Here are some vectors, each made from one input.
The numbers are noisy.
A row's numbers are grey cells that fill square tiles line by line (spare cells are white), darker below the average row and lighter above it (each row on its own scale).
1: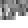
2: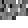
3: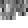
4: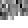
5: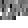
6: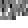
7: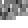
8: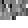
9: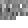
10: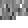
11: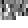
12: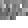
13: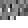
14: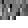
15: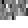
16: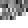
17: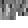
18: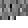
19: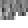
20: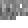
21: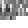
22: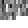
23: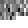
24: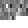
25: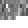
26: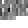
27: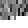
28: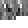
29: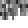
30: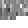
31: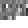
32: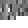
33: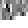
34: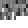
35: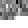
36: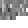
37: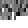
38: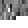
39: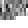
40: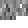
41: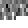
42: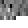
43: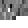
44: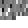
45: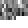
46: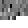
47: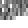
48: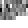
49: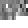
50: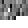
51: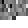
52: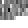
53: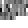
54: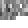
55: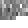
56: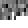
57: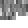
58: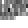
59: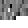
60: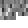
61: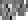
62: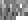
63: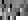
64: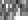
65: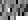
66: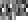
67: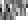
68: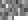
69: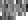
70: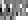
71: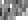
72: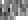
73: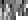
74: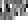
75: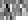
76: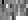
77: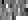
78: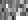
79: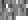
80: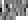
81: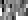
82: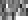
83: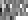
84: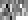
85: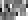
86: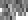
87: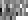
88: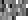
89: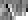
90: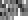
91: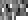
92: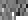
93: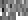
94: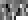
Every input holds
a point on an 8-point line, together with either a fixed value, or three true/false values.
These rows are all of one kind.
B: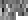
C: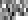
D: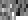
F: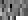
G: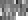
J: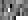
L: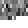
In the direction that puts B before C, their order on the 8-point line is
J, F, B, G, D, L, C.
